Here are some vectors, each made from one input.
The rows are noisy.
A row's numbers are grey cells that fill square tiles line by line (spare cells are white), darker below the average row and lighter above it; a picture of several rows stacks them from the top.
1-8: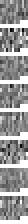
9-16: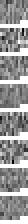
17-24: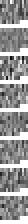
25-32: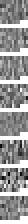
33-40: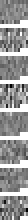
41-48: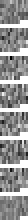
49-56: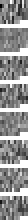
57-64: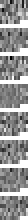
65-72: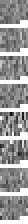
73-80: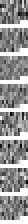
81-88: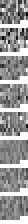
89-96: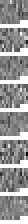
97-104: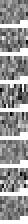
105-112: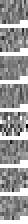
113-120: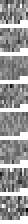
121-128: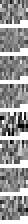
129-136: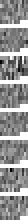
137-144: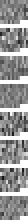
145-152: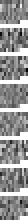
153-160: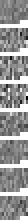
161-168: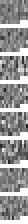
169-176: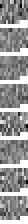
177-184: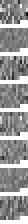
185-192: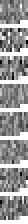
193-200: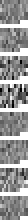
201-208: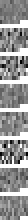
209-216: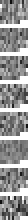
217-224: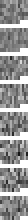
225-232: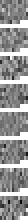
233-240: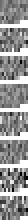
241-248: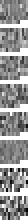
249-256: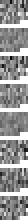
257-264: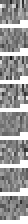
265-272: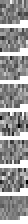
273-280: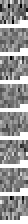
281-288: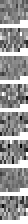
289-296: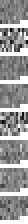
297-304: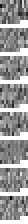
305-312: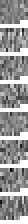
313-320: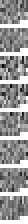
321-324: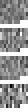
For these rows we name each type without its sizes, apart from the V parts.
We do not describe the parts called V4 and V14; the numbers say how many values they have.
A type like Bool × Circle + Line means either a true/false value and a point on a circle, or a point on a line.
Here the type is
Bool × Circle + Line × V4 × V14.
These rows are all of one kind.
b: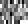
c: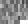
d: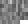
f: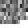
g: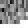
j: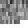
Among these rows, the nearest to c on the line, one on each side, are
d and f.
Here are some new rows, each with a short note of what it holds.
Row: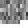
a point on a circle and a true/false value
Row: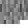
a point on a line, a value of V4 and a value of V14
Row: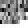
a point on a line, a value of V4 and a value of V14
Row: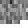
a point on a circle and a true/false value
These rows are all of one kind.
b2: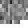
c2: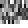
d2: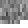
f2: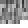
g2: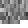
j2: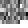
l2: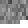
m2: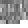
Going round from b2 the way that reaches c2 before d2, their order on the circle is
b2, g2, c2, l2, j2, f2, m2, d2.
